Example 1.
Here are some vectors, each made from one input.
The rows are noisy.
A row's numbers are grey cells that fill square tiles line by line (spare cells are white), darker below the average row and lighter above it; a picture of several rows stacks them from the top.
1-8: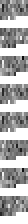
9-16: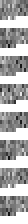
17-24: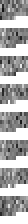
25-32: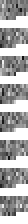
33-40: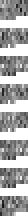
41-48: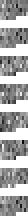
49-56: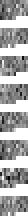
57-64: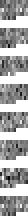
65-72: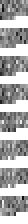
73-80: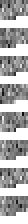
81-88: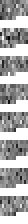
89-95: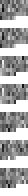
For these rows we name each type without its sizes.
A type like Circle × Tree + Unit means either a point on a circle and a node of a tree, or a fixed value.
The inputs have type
Circle + Unit.
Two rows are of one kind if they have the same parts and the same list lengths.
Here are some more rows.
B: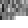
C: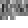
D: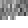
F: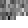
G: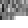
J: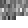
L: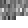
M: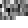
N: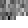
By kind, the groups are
B, C, D, F, G, J, L, N
M

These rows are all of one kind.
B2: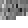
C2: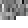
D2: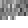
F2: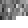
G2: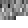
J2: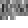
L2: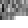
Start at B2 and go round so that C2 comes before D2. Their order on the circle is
B2, C2, G2, F2, L2, J2, D2.
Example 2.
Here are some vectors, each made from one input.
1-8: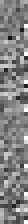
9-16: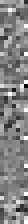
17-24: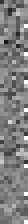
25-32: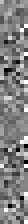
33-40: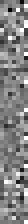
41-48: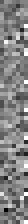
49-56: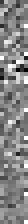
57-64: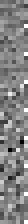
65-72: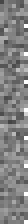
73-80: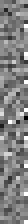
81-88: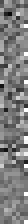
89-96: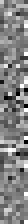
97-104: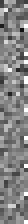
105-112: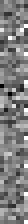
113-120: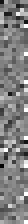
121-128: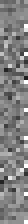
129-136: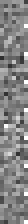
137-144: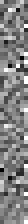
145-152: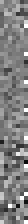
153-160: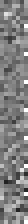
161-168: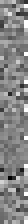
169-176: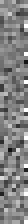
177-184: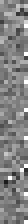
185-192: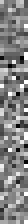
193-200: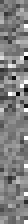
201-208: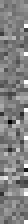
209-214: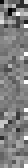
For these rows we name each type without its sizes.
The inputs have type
Tree.
